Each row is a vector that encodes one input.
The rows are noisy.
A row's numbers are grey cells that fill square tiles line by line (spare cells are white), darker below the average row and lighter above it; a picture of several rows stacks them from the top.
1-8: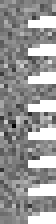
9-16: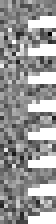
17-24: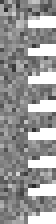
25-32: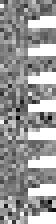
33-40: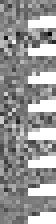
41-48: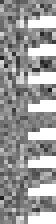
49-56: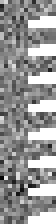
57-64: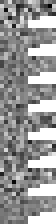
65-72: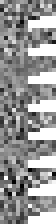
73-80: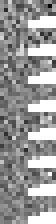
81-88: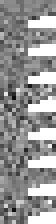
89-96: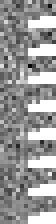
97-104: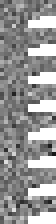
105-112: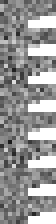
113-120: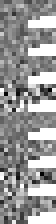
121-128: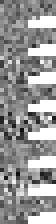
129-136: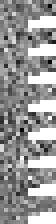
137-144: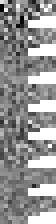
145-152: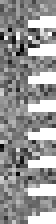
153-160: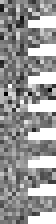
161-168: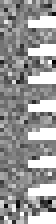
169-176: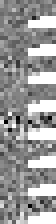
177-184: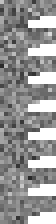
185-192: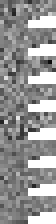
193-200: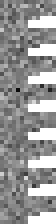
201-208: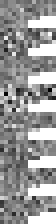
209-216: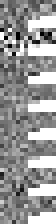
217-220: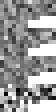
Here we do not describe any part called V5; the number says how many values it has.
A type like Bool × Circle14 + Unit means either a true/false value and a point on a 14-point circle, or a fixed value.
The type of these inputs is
(Bool × Line7 × Tree7 × Tree7 + V5) × Tree7 × Tree7.
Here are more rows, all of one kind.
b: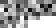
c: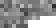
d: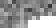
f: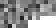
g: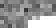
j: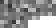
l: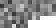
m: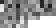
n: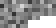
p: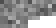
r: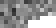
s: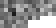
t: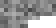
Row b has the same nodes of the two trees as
c and t.
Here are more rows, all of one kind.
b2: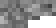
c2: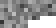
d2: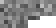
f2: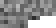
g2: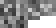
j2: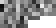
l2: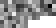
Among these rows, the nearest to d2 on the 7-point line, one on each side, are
b2 and g2.
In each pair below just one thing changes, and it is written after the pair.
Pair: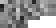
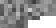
the place on the 7-point line
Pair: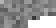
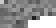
the node of one of the four trees
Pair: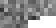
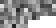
the true/false value
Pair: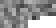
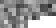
the place on the 7-point line
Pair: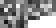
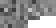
the true/false value
